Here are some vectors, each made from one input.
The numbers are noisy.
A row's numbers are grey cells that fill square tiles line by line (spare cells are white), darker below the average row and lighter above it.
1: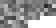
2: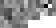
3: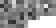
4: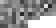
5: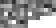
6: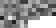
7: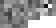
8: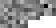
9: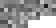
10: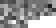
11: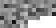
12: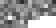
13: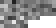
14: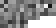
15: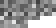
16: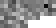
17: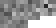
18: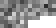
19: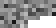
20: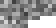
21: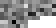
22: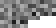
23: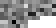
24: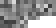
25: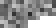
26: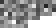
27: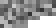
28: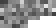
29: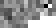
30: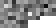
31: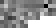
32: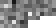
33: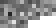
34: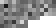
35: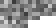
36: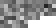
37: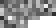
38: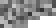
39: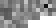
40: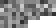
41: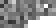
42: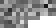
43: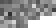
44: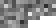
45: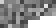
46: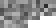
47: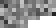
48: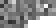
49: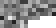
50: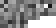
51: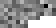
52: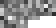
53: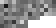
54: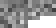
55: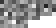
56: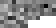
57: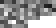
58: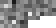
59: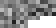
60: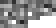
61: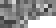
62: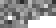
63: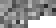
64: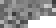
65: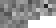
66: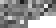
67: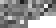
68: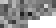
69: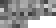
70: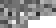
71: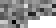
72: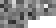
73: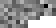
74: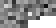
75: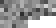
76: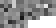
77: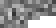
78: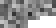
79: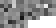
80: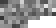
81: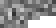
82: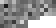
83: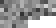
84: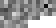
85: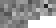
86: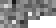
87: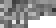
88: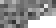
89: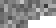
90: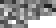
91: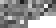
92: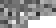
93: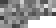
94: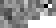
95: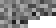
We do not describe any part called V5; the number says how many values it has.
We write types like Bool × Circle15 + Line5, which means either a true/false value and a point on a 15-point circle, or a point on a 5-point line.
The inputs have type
Tree7 × (Tree7 + V5).
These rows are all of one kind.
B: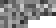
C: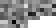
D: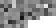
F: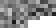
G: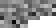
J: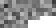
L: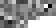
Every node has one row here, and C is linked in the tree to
D and G.
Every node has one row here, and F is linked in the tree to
B.
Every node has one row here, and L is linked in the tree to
J.
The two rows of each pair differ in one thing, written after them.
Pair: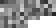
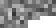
the value of V5
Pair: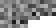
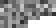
the value of V5
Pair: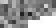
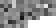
the value of V5
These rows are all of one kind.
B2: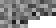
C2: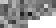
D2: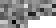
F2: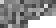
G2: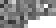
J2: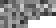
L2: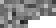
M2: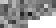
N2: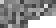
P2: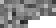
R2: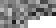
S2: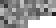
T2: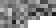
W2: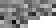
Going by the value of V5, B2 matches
D2, R2, T2 and W2.
